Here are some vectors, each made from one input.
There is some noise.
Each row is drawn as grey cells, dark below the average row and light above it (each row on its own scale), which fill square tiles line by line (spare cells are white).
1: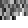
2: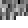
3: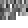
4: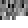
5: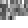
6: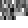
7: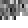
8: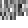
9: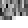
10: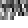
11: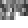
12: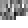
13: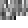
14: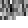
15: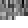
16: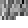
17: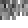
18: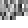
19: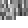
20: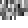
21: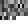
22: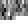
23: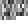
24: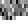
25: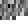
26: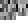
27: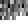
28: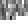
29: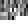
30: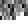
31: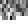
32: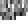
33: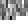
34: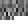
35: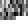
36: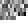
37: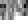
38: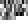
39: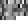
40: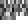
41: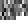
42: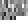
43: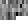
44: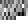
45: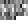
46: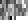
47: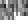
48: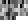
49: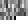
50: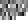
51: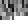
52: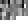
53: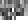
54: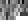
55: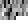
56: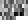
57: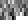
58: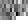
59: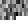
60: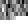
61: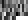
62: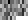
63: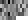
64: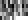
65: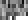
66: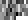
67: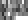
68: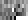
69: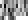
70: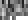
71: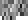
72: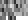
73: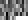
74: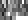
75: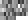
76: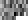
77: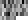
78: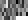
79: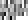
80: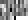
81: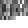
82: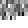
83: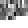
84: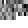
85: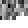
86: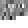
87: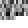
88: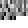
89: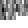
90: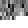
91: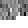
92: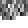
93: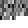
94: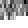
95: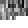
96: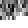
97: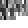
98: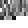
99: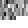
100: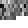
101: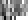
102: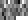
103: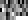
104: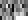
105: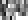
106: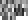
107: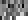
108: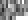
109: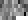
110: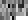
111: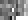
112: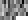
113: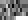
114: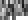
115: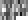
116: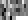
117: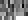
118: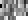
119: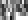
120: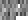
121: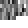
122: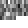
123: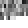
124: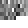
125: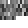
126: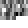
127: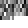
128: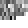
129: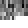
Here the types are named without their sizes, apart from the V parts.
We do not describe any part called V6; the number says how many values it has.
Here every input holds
a node of a tree, a true/false value and a value of V6.
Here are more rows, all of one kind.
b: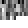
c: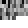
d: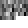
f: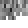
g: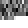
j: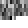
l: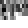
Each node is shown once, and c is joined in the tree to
b and f.
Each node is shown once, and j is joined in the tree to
g.
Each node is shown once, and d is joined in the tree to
b and l.
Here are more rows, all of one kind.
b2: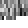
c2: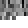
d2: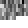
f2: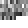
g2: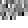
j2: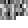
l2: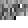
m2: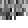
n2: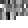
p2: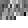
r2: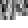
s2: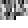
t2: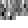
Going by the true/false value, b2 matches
f2 and t2.
